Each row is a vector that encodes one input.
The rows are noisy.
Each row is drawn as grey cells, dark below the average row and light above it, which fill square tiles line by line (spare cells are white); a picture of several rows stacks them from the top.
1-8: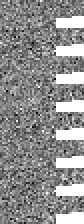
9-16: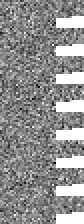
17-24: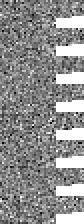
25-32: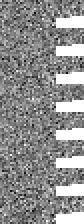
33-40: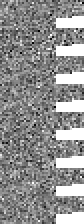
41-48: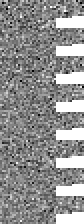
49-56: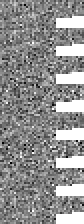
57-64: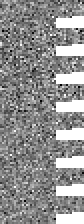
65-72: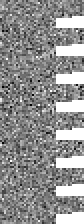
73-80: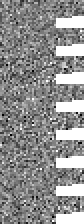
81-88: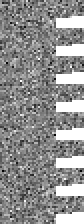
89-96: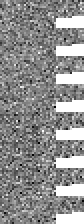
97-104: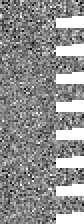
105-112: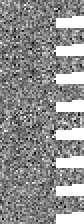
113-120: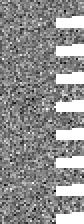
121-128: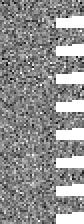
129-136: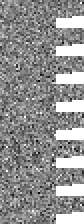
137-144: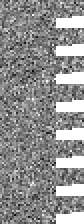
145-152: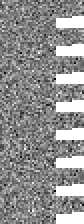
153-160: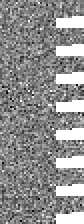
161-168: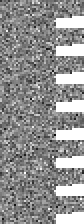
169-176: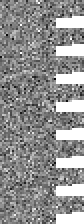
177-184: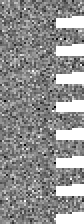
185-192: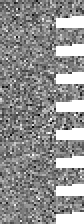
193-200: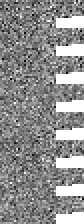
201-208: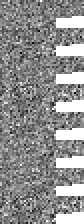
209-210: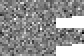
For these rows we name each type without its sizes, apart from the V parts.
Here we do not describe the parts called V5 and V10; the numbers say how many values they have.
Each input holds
a true/false value and a value of V5, together with either a point on a line, or a value of V10.
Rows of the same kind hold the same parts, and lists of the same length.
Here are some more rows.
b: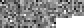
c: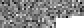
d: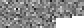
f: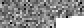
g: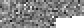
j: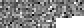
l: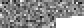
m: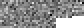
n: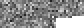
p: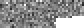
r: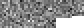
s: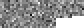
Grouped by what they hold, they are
b, c, f, j, l
d, g, m, n, p, r, s

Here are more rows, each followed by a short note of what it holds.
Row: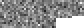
a true/false value, a value of V5 and a value of V10
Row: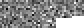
a point on a line, a true/false value and a value of V5
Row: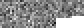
a true/false value, a value of V5 and a value of V10
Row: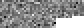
a true/false value, a value of V5 and a value of V10
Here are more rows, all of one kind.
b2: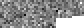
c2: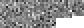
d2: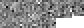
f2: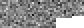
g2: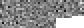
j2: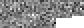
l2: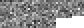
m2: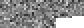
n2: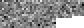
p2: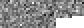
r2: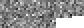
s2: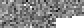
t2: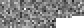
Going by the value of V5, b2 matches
c2, d2, j2 and t2.
